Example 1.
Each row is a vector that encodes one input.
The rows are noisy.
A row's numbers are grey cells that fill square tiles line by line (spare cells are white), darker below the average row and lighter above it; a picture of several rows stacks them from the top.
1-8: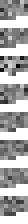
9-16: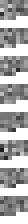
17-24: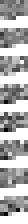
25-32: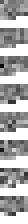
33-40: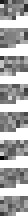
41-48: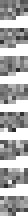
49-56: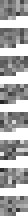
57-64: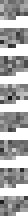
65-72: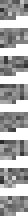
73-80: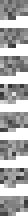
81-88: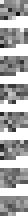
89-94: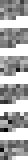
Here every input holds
either a fixed value, or a point on a 4-point line and a point on a 5-point line, or three true/false values.
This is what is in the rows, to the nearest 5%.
About 10% of them hold a fixed value. About 35% of them hold a point on a 4-point line and a point on a 5-point line. The rest hold three true/false values.
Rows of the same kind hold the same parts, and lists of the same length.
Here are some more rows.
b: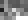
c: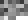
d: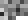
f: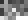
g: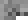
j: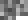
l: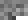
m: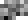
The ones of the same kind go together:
b, f
c
d, g, j, l, m

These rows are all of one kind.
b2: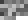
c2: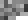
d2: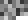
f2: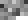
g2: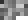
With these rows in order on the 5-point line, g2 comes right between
b2 and d2.
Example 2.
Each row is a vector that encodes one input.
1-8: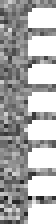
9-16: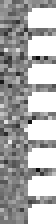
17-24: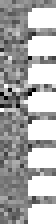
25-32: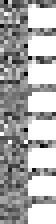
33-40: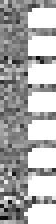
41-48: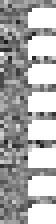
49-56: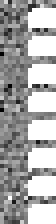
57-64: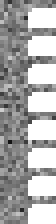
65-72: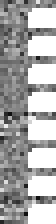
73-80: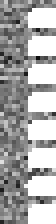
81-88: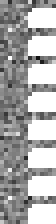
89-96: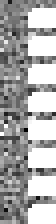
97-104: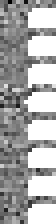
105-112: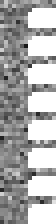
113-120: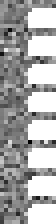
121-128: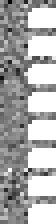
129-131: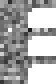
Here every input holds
a list of up to two points on an 8-point line.
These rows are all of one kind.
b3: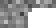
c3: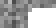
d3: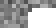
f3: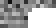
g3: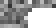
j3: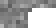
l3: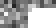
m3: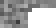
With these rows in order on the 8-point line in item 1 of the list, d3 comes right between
b3 and f3.
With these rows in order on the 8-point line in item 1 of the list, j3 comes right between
f3 and m3.
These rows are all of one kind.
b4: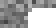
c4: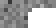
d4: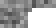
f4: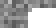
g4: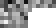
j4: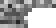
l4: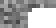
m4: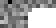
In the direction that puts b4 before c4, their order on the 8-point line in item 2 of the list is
j4, g4, f4, d4, b4, c4, l4, m4.
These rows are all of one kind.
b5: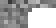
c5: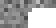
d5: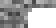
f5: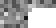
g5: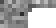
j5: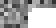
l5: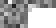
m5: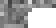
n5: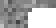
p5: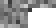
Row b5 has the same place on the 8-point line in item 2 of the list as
g5 and p5.
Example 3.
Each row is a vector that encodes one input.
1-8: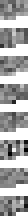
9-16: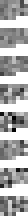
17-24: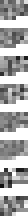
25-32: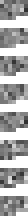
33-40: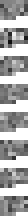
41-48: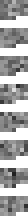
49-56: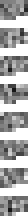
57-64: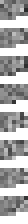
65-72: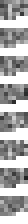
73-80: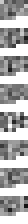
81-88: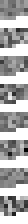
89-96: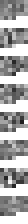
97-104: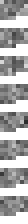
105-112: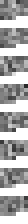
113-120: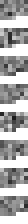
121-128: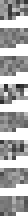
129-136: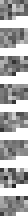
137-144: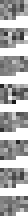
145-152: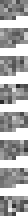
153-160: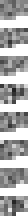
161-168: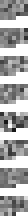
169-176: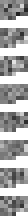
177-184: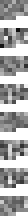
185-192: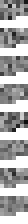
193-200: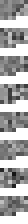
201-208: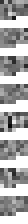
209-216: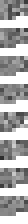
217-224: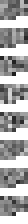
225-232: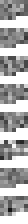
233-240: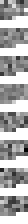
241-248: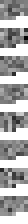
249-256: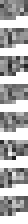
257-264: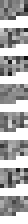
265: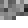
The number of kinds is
3.
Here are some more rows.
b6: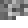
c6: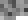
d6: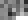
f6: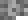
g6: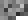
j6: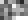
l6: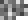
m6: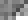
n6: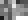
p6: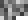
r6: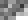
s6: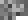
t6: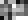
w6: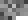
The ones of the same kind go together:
b6, f6, g6, j6, l6, n6, p6, s6, t6
c6, d6, m6, r6
w6

